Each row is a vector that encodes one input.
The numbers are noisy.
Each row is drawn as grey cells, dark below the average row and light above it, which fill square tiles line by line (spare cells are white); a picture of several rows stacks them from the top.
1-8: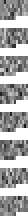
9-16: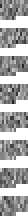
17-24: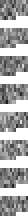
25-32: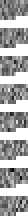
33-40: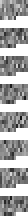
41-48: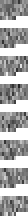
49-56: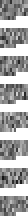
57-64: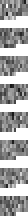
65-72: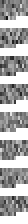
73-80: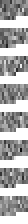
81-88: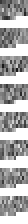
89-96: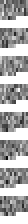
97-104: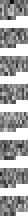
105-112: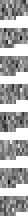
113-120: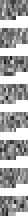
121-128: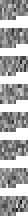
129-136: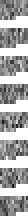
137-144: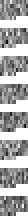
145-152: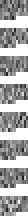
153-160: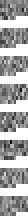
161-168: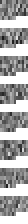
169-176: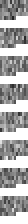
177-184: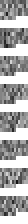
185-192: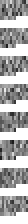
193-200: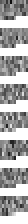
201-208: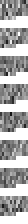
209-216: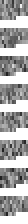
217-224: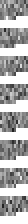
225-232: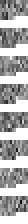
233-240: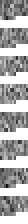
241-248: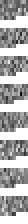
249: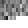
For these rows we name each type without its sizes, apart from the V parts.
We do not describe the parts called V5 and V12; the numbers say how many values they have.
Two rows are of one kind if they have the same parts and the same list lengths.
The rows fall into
4 kinds.
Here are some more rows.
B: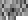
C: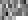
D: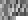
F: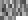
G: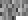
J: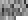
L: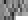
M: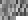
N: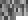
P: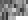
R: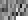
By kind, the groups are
B, J
C, D, F, M, R
G, L, N
P

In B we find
a point on a line and a value of V12.
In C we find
a point on a line and three true/false values.
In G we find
a value of V5 and a value of V12.
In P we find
three true/false values and a value of V5.
